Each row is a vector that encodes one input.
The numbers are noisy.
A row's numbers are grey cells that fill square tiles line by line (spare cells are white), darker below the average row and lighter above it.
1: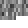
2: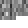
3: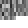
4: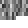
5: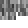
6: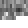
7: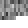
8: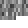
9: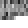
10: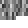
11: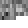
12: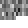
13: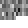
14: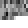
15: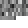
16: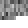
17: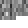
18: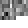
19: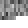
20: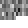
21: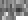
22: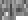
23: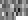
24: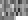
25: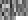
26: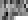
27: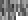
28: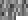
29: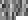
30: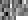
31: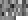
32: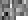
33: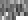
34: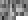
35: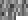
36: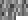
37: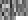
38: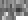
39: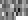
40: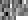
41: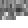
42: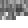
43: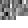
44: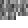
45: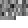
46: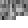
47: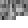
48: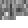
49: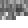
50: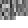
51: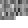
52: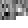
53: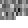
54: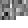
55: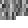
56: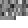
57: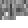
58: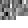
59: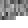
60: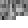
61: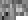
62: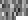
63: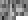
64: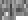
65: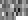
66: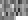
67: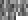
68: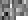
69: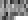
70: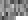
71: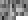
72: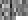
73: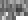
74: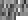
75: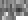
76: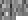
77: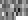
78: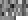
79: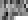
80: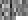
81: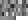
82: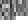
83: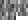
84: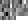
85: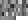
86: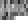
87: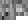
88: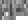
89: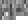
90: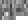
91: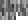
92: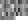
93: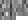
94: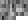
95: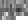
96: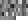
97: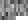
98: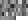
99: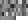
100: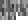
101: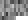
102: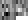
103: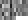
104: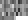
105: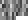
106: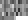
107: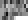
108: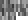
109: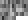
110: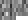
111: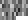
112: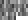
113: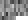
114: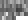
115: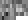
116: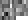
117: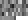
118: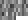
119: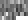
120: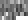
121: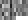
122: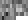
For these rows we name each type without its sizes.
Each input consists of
a node of a tree and a true/false value.
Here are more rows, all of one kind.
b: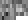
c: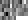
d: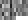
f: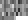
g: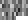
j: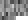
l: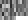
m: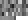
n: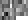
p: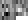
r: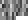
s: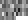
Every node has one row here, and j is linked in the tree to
b, d and f.
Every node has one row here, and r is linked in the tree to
g.
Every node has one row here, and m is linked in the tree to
b.
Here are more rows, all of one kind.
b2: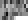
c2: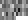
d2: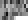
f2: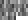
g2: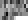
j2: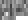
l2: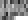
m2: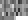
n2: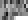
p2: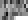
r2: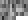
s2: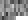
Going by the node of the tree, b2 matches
d2, g2, n2 and p2.
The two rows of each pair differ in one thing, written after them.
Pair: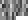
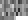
the node of the tree
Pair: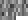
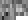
the true/false value
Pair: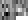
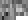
the node of the tree
